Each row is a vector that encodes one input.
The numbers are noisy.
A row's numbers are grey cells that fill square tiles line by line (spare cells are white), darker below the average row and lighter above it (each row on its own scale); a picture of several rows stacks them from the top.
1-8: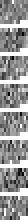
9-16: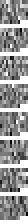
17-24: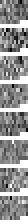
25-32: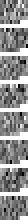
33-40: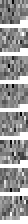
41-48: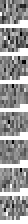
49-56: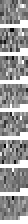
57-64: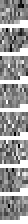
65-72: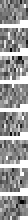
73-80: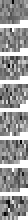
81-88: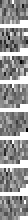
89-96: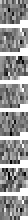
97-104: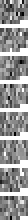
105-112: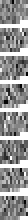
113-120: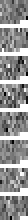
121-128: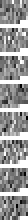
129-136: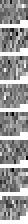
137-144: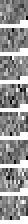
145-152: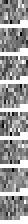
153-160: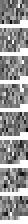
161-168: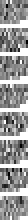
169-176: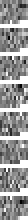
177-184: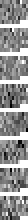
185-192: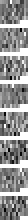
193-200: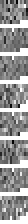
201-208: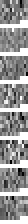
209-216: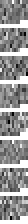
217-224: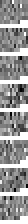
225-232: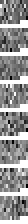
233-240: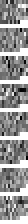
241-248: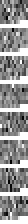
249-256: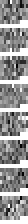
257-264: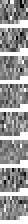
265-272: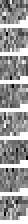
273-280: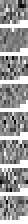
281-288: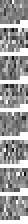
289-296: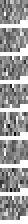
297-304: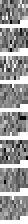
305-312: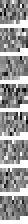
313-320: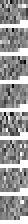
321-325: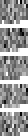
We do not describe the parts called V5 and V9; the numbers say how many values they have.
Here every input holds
either a fixed value, or one of 7 labels, three true/false values, a value of V5 and a value of V9.
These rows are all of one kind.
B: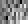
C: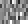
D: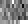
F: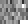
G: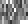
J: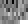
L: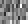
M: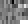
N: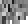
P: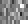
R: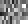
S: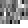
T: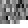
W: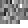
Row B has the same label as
C, P, T and W.
